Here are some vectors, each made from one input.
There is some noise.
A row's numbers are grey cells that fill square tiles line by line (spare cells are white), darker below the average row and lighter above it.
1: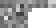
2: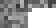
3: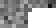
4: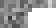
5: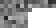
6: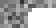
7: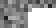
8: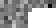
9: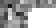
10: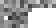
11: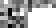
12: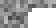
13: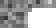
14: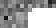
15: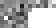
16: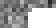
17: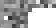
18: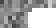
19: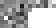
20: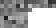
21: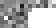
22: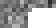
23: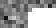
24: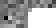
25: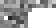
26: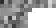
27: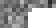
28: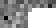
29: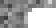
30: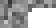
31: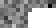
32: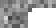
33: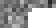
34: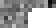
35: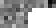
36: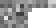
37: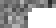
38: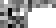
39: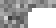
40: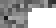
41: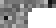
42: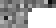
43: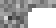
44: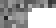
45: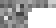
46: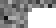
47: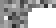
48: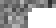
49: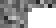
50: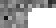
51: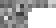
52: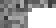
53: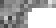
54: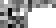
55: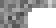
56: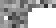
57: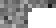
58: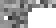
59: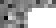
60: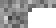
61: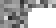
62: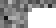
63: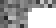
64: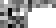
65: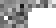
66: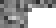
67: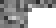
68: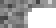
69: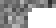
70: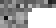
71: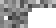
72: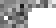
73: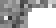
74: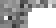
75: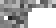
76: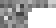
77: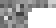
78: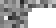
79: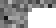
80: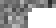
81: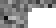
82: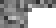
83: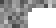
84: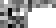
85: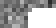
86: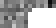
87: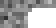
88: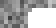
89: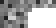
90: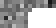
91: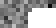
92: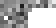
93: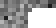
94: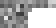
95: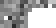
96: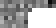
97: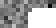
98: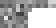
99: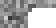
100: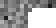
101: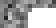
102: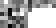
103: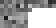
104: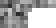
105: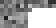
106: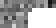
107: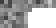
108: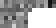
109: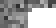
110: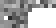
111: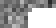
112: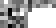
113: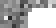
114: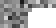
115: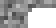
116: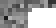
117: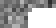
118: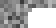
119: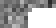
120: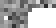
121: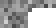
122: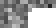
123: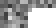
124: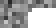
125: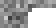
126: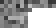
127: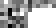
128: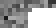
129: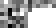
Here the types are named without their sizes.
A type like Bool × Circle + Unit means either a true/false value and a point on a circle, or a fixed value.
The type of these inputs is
List(Line).
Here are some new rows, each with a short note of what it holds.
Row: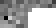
a list of two items
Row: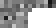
a list of three items
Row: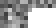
a list of one item
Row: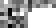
the empty list
